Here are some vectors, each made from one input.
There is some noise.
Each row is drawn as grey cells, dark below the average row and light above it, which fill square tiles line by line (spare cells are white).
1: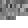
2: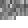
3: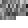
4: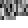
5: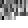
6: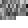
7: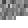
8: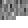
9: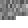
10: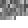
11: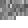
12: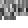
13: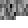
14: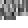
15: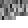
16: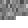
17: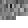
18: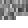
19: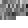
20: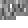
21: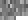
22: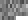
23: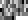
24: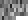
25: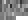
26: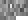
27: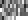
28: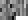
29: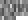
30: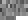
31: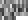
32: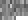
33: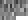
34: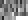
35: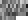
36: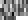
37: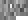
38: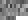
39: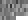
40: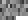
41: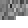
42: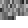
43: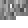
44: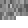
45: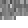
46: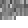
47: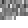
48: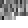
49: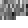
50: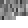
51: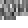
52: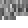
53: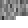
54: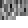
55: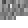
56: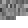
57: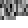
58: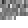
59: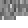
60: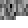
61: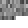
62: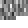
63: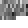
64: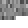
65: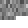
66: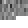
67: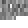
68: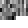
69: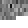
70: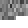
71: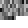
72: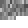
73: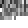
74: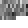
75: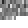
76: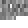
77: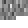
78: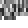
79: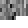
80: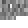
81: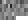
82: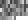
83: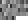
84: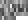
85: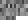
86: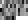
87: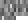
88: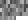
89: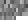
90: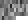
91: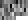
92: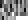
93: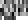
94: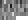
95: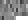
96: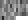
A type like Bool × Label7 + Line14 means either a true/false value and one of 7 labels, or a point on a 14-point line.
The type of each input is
Bool × List2(Line6).
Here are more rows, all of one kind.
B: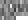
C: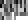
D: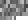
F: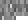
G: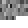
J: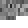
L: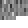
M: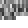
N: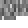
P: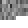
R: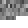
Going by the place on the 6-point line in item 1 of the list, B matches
C and N.
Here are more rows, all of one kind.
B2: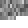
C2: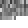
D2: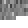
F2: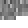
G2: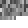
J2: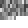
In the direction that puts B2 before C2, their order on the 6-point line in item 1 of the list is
B2, J2, D2, C2, F2, G2.
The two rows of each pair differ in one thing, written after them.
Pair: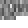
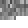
the place on the 6-point line in item 2 of the list
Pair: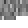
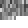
the place on the 6-point line in item 1 of the list
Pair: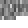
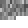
the place on the 6-point line in item 1 of the list
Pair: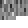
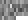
the true/false value
